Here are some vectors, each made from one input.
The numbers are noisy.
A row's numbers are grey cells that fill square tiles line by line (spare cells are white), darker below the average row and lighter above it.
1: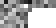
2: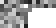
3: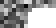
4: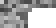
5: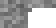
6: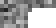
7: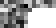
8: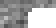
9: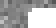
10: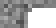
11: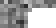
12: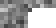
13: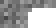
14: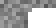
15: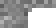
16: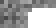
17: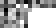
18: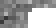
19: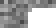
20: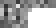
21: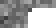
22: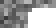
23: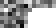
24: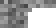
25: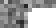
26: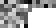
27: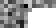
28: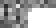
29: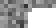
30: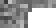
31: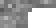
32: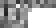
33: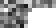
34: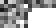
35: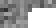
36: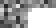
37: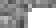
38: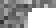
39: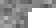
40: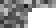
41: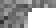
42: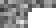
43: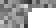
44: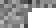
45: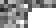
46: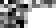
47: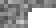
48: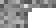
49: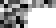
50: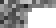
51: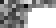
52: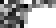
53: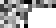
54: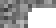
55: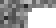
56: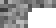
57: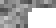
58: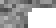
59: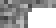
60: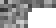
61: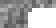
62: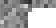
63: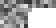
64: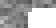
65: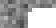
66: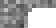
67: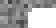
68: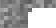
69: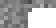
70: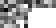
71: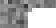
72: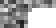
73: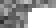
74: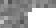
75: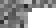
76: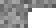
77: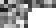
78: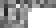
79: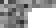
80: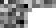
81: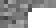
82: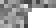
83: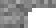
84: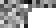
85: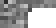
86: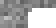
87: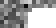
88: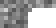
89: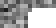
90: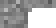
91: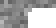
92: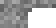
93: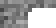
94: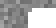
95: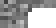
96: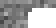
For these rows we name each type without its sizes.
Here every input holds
a list of points on a line.
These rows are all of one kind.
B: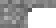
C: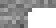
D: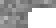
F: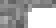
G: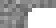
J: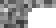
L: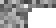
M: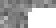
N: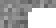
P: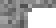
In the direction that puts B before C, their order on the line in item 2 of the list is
P, B, L, N, J, D, M, G, F, C.
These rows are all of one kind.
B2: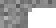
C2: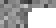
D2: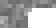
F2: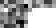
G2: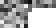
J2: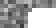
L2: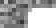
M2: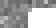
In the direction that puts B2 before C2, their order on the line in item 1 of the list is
L2, M2, D2, G2, J2, B2, F2, C2.
